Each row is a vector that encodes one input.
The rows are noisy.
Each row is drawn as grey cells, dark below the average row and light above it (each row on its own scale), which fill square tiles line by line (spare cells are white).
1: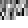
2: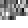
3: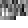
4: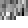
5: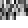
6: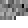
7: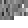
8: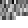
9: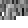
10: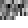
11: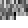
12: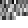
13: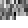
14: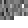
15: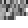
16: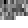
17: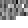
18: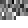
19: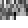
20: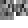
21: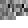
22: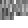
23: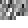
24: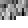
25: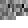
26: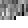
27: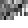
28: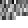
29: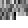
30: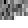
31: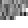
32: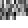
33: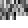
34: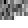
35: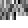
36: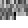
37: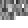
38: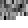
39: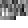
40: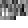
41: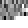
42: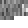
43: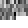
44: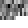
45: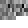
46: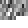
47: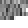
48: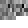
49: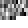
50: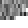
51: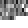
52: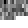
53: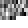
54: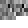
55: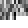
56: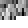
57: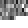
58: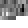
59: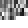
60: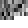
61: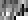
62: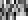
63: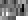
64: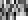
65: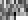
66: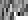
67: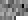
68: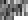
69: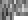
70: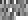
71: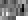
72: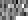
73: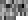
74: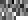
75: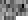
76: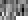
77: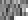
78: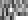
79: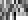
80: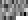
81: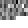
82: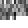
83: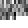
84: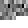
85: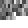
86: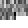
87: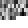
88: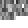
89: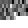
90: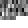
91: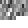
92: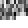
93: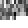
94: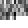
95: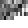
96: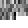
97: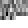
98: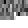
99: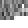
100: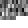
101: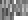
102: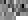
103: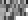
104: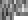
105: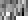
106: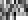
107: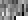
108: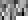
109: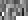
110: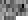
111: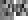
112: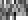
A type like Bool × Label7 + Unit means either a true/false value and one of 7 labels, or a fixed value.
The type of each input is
Bool × Bool × Bool × Bool × Line7 + Line5 × Line5.
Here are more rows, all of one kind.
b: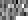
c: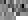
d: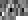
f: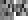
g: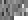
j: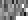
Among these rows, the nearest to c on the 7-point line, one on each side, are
f and j.
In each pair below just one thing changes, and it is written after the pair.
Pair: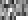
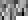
the place on the 7-point line
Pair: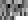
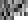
one of the four true/false values
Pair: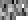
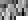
the place on the 7-point line
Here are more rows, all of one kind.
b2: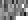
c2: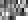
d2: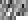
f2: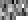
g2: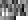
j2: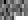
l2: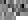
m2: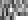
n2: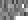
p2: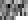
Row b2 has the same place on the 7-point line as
f2 and n2.
